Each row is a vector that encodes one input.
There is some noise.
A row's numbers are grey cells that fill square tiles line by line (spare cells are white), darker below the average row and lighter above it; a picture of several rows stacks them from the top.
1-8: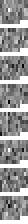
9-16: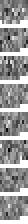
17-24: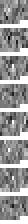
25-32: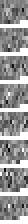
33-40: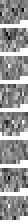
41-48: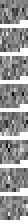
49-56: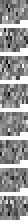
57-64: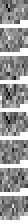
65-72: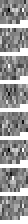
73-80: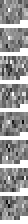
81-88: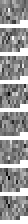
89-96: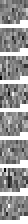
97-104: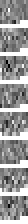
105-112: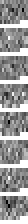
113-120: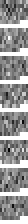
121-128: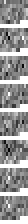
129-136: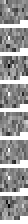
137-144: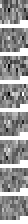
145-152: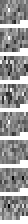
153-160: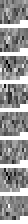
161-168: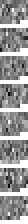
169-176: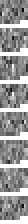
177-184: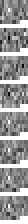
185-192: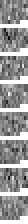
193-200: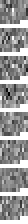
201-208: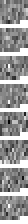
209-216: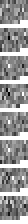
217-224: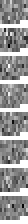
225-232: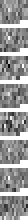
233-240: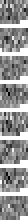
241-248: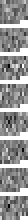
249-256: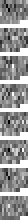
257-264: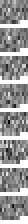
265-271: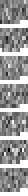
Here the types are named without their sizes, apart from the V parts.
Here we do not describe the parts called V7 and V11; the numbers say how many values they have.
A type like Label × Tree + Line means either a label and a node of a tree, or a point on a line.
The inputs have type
(Bool × V7 + Label) × (Line + V11).
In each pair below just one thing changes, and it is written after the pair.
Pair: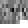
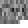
the value of V11
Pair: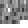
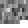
the true/false value
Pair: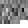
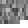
the value of V11
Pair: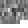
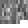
the value of V7
